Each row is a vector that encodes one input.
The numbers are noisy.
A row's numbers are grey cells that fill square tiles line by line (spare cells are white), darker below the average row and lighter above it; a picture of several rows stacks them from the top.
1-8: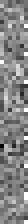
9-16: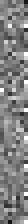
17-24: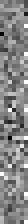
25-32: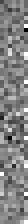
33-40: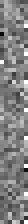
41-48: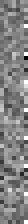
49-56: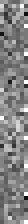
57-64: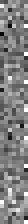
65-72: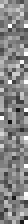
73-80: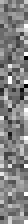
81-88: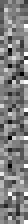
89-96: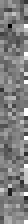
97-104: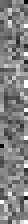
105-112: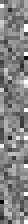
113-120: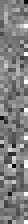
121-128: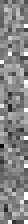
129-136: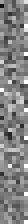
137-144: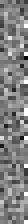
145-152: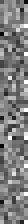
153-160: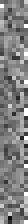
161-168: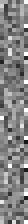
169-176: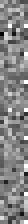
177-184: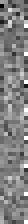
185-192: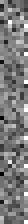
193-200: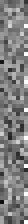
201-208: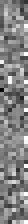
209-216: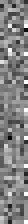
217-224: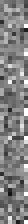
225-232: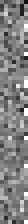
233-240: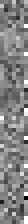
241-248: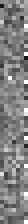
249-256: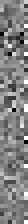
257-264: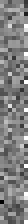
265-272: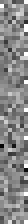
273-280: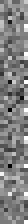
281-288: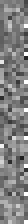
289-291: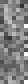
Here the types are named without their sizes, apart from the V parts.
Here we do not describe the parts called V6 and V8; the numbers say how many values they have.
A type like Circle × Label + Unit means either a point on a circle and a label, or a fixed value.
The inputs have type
(Bool × Bool × Bool × Bool + Tree) × (Unit + V6 × V8).
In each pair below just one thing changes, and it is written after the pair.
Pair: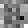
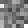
one of the four true/false values
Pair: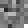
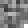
the value of V8
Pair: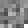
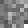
the value of V6
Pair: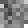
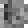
the value of V8
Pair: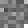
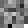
the value of V6
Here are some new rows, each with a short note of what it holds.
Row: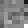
a node of a tree
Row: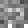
four true/false values
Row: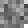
a node of a tree, a value of V6 and a value of V8
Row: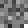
four true/false values, a value of V6 and a value of V8
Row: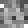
four true/false values
